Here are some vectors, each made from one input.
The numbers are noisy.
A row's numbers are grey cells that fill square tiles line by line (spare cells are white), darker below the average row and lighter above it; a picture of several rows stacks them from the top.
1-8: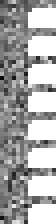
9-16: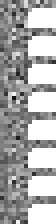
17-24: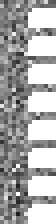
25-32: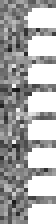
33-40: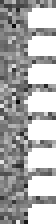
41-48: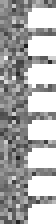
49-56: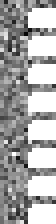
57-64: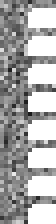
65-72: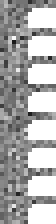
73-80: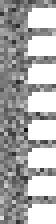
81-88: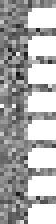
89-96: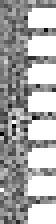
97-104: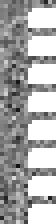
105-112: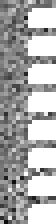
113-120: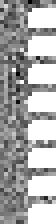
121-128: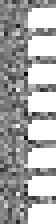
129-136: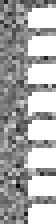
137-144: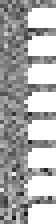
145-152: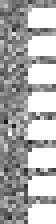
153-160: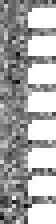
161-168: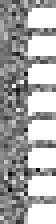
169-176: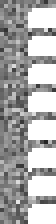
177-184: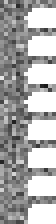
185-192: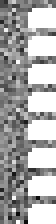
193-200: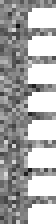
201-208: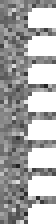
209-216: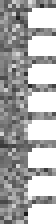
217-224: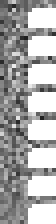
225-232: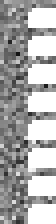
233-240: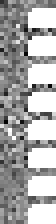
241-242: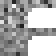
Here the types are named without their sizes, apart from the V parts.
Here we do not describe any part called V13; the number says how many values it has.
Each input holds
a true/false value, together with either a node of a tree, or a value of V13.
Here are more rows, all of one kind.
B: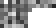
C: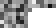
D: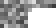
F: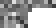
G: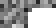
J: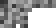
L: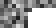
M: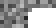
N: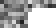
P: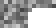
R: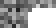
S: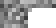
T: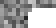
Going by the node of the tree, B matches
D, G, M and S.
